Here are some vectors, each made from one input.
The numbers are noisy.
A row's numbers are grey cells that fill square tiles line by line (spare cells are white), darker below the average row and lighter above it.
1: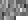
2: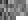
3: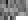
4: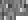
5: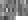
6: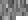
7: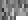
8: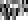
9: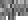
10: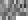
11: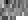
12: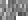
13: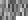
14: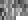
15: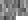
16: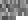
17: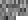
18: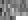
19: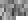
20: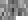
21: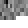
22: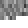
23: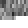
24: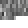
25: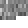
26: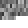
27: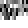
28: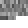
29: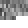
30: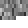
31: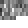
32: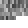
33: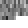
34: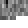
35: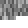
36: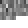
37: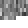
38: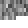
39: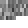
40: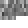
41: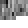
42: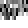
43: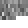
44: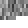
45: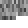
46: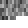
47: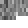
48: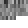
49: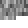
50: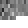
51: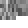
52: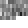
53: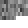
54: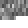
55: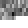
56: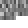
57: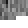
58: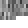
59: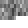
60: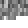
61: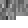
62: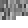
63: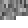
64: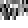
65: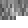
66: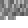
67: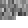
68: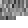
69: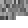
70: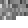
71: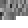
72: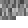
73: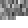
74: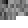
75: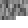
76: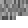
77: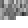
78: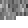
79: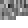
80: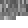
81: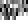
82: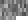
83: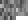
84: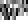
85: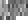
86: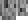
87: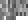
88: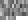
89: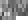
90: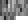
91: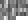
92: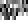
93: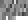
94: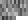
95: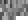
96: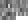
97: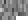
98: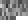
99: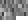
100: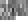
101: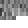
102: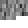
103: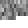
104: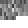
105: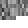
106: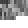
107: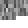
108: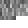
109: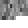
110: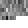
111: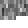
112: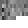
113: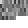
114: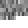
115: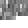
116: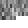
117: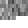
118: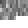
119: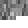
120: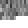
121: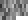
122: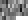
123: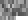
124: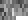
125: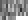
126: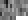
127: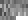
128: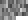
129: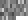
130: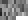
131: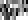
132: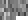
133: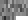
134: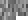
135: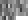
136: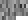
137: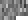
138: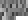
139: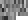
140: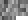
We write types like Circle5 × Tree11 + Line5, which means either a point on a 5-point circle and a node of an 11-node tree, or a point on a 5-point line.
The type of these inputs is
Bool × Line5 × Line6 + Unit.
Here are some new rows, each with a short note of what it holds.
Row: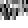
a fixed value
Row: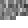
a point on a 5-point line, a point on a 6-point line and a true/false value
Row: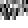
a fixed value
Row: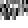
a fixed value
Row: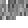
a point on a 5-point line, a point on a 6-point line and a true/false value
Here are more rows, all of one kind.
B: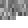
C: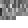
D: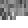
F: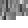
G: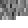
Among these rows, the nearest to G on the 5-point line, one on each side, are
C and F.
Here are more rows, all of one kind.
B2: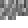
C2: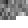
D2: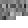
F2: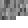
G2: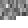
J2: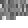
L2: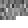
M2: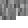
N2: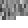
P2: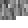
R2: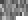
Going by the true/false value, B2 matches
G2, J2 and R2.
